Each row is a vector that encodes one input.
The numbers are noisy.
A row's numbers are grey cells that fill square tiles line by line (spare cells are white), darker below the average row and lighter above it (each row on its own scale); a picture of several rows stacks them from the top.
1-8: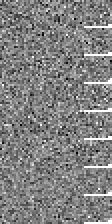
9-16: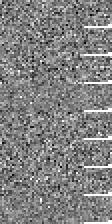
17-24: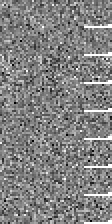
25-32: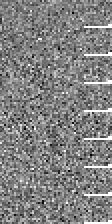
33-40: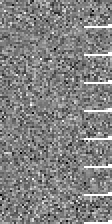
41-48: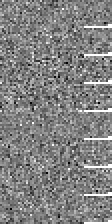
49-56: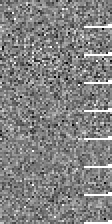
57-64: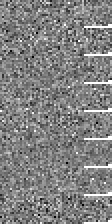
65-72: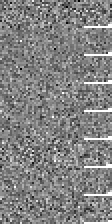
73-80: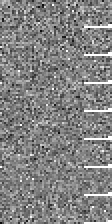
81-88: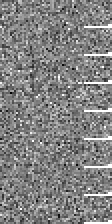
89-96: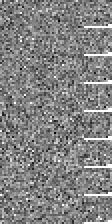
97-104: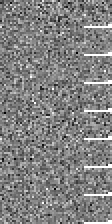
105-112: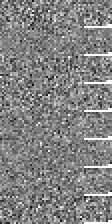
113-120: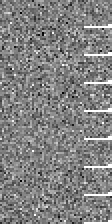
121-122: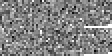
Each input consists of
one of 8 labels and a point on a 9-point line, together with either a fixed value, or a node of a 12-node tree.
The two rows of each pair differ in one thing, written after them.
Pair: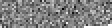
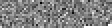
the place on the 9-point line
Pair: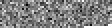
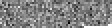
the place on the 9-point line
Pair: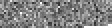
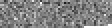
the node of the tree
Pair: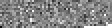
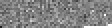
the node of the tree
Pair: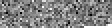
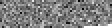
the label
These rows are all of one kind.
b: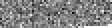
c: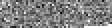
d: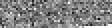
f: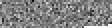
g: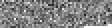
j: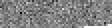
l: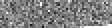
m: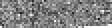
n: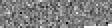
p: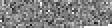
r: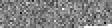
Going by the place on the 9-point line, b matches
c and m.
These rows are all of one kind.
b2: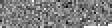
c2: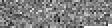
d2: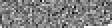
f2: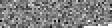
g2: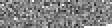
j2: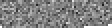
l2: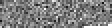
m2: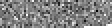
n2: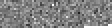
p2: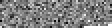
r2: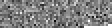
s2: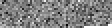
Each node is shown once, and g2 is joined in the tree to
j2 and r2.
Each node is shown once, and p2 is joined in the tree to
f2 and r2.
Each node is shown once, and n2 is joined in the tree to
m2.
